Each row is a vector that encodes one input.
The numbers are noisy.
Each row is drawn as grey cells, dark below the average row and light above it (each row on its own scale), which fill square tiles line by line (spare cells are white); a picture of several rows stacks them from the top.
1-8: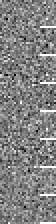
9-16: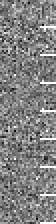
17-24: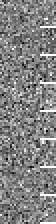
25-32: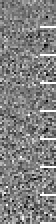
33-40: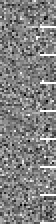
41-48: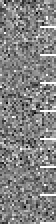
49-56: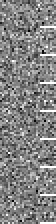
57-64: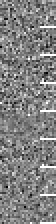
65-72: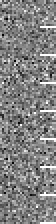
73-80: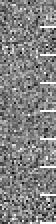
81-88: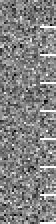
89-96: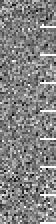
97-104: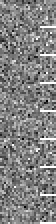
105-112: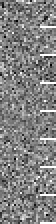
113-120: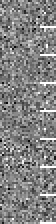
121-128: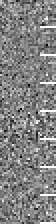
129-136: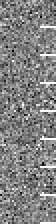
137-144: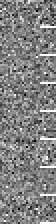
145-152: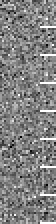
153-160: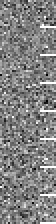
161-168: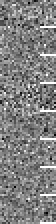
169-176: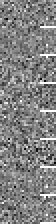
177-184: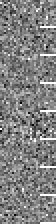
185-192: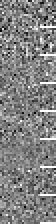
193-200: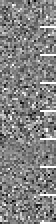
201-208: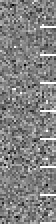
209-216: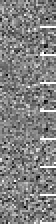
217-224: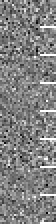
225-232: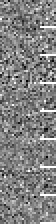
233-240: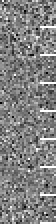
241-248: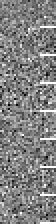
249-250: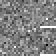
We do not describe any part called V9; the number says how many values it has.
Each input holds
a point on a 16-point line, together with either a point on an 8-point circle, or a value of V9.
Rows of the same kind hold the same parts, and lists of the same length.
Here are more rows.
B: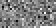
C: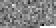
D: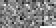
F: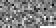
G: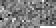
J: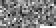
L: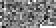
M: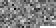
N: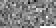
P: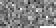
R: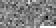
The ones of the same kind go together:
B, C, D, F, M, N, P
G, J, L, R

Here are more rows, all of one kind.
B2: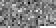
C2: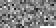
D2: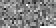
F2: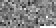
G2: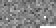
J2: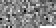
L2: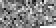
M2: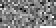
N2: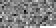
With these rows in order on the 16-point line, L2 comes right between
D2 and G2.
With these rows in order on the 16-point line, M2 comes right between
J2 and N2.
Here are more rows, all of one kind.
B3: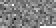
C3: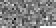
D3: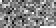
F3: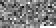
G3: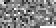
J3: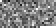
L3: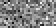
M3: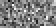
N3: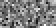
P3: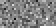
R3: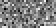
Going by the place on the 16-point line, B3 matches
C3, L3, P3 and R3.
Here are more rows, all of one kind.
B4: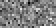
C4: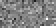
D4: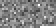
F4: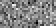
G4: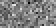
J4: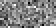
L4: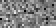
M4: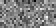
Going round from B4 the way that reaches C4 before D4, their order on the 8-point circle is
B4, M4, G4, C4, J4, L4, F4, D4.
